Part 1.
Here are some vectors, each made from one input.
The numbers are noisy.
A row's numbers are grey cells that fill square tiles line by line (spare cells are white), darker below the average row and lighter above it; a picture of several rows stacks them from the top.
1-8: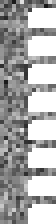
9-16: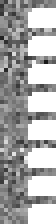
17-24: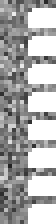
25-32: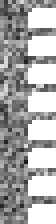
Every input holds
a point on a 6-point line.
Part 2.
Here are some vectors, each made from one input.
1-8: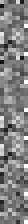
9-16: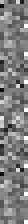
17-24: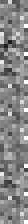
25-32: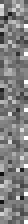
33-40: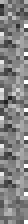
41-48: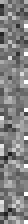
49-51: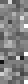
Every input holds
a point on a 6-point line.
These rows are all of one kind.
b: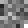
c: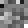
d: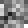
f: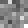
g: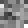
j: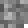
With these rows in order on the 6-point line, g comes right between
d and f.
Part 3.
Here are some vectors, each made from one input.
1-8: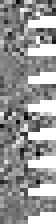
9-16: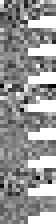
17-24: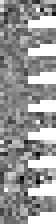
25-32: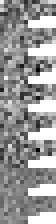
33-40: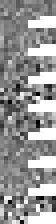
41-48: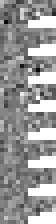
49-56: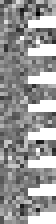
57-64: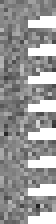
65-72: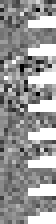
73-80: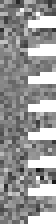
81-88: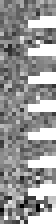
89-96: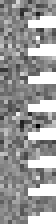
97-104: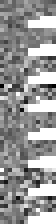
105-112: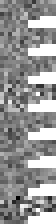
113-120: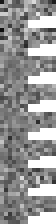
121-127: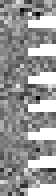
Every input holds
a point on a 9-point circle.
